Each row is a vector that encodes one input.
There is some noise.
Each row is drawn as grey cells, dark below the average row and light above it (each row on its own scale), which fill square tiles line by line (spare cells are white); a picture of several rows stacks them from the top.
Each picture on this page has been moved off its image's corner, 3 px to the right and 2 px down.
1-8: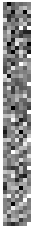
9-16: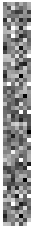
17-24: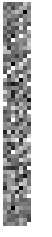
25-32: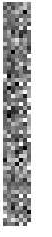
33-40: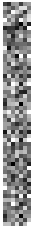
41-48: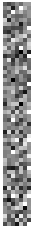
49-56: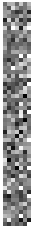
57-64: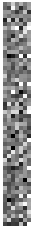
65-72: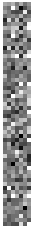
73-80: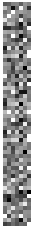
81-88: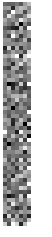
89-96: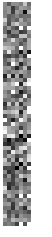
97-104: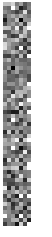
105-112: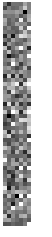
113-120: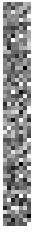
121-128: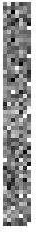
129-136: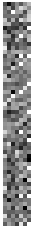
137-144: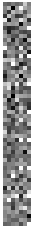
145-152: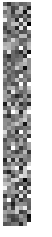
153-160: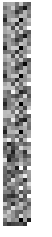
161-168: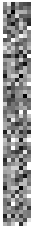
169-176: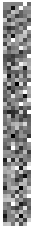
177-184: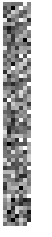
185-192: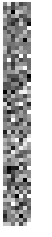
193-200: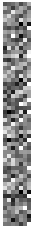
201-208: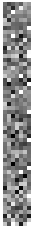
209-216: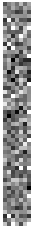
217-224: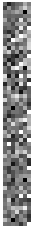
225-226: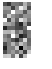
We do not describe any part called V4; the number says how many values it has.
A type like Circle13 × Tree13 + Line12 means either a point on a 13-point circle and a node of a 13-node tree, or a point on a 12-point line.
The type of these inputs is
Line5 × (Line5 + Tree10 × V4) + Line8.
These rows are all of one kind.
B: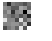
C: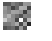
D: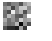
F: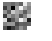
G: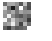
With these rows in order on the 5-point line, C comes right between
B and D.
